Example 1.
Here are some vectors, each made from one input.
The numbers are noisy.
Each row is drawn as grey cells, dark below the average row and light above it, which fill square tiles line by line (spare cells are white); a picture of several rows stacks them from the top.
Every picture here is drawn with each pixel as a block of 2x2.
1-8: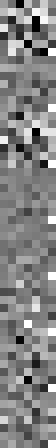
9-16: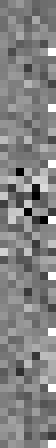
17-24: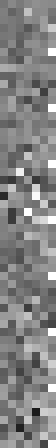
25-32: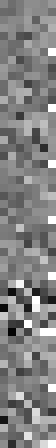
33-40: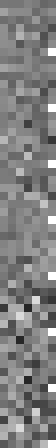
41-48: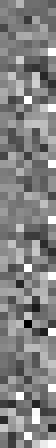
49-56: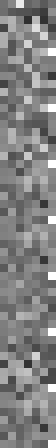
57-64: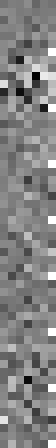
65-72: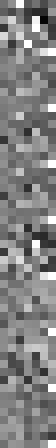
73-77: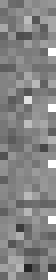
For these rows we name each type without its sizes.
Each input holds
either a point on a line, or four true/false values.
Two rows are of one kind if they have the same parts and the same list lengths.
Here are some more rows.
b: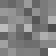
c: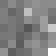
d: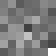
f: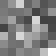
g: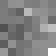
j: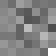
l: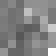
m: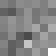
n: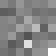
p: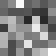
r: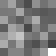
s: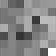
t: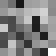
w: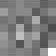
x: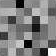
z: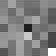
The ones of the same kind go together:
b, c, f, g, j, l, m, n, p, s, t, w
d, r, x, z

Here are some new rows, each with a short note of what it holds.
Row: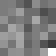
a point on a line
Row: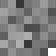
a point on a line
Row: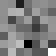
a point on a line
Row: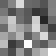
four true/false values
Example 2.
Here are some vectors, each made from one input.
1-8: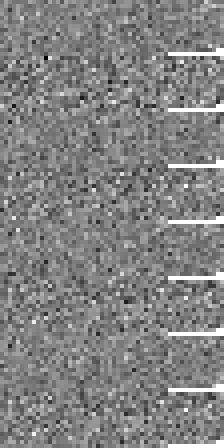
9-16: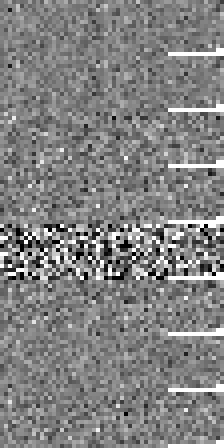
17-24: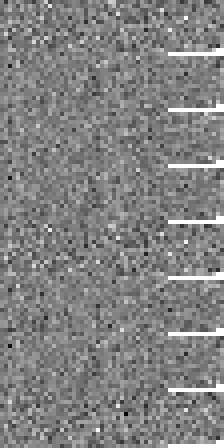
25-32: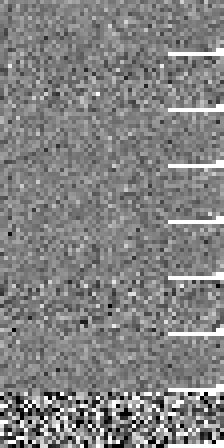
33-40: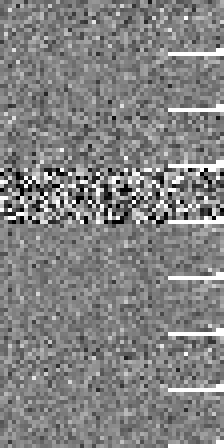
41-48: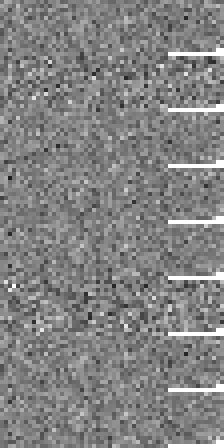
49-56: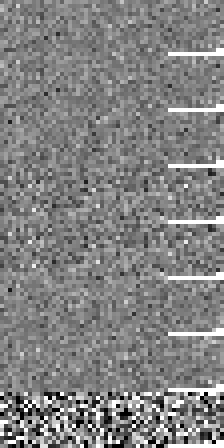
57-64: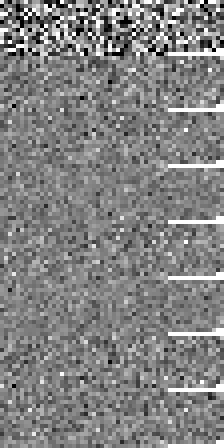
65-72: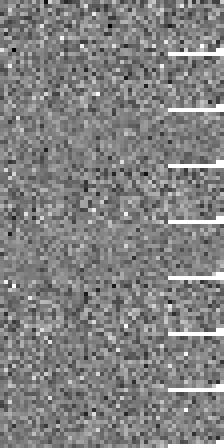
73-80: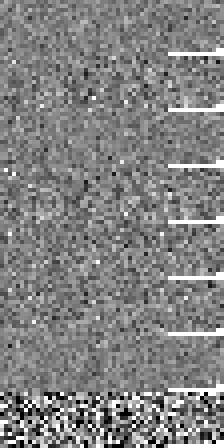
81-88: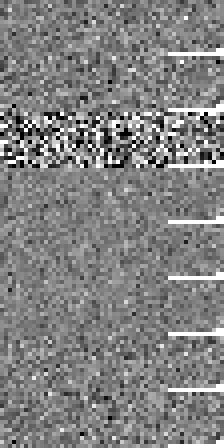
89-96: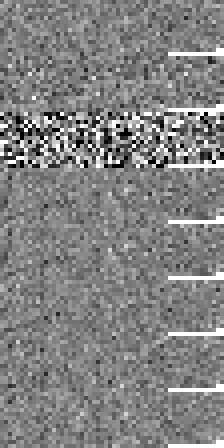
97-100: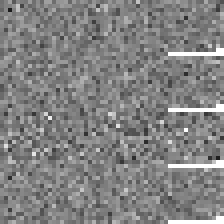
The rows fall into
2 kinds.
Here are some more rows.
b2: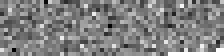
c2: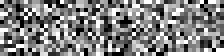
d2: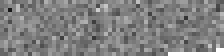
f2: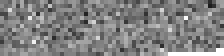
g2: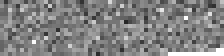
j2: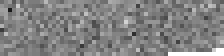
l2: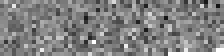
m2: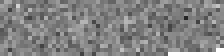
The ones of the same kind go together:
b2, d2, f2, g2, j2, l2, m2
c2

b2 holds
one of 4 labels and one of 8 labels.
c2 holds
a fixed value.
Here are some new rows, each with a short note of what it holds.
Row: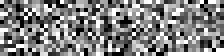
a fixed value
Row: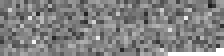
one of 4 labels and one of 8 labels
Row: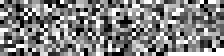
a fixed value
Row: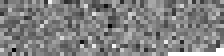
one of 4 labels and one of 8 labels
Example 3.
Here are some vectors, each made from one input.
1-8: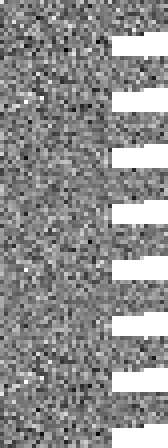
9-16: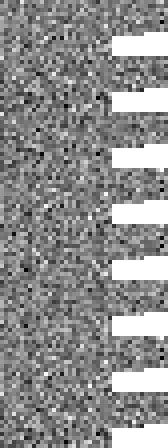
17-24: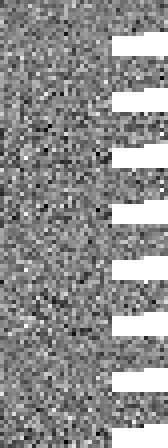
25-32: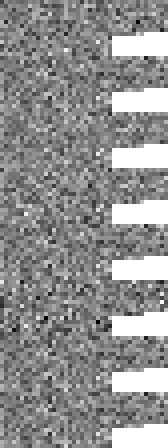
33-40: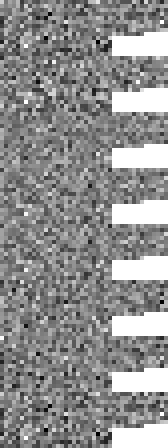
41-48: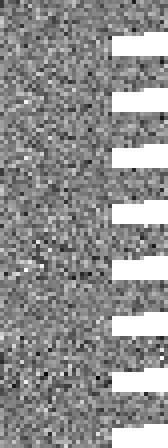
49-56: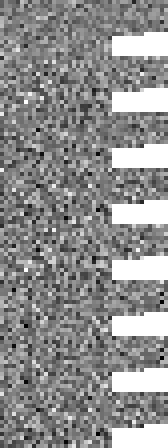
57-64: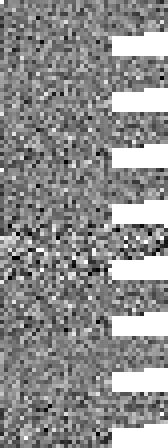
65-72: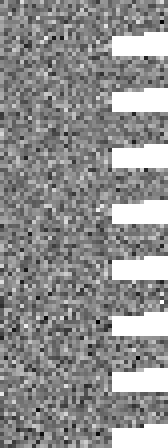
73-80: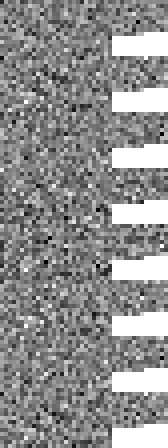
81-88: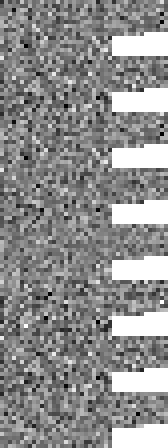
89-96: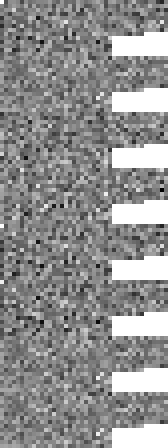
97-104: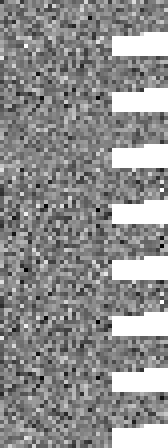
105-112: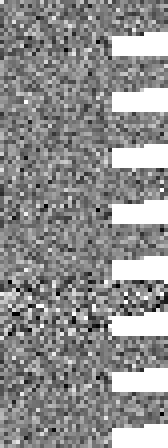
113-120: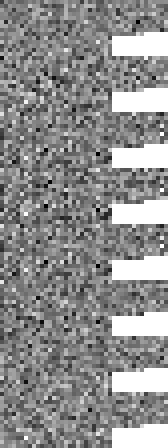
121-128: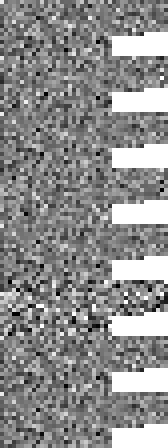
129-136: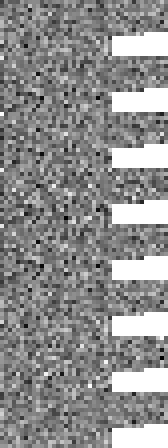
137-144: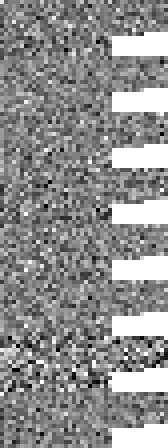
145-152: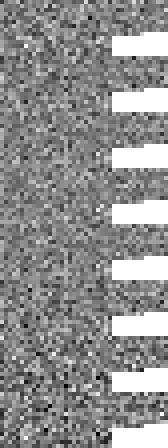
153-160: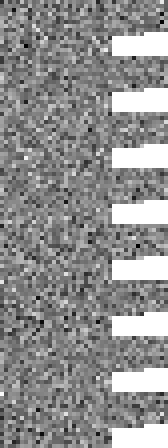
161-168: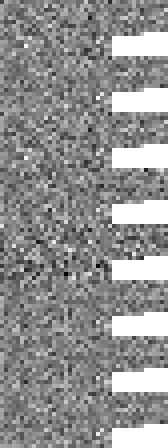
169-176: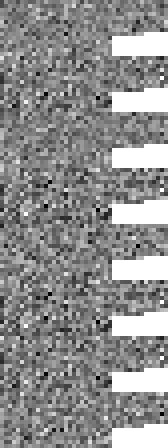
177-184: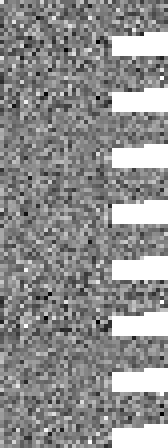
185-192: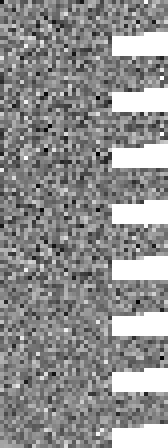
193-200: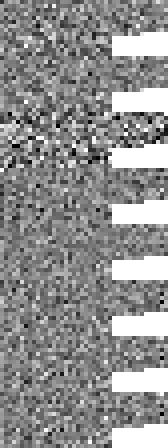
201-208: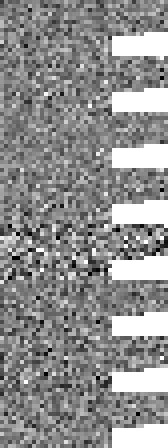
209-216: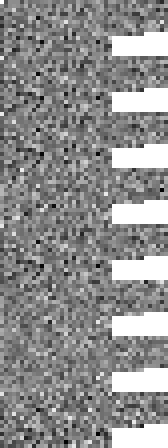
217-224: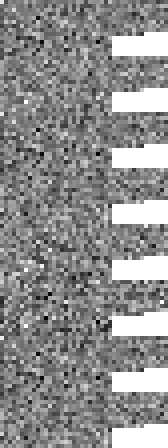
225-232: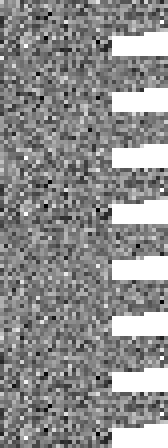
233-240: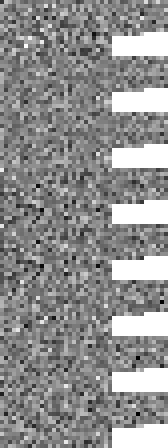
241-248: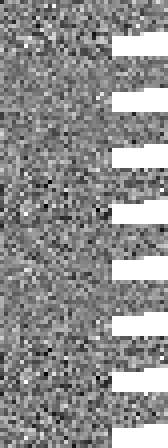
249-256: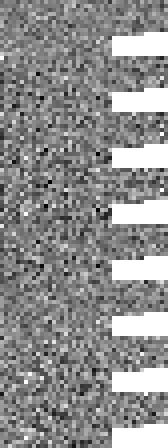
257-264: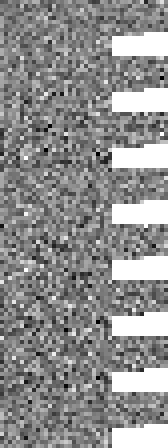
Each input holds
a list of up to two points on a 5-point line.
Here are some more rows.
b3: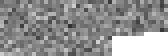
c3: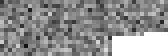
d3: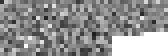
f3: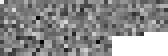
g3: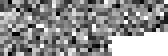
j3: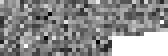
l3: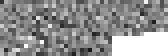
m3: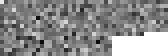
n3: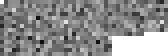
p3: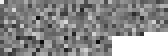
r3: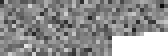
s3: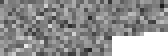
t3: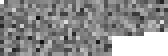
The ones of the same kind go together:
b3, c3, d3, l3, r3, s3
f3, j3, m3, n3, p3, t3
g3

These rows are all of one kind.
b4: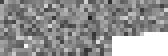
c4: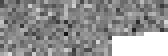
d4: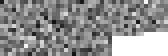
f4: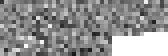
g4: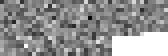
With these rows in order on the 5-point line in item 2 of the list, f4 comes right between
b4 and c4.
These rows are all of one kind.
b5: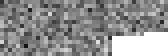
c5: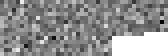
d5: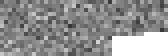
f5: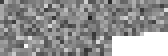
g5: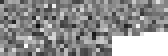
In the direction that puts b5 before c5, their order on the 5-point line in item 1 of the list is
g5, f5, d5, b5, c5.
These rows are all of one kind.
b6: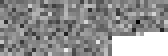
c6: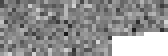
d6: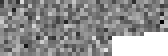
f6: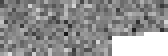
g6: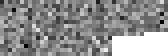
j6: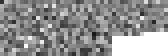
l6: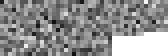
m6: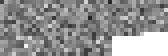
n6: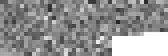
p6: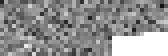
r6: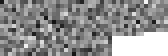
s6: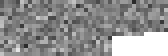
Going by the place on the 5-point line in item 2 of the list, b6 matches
g6, l6 and r6.
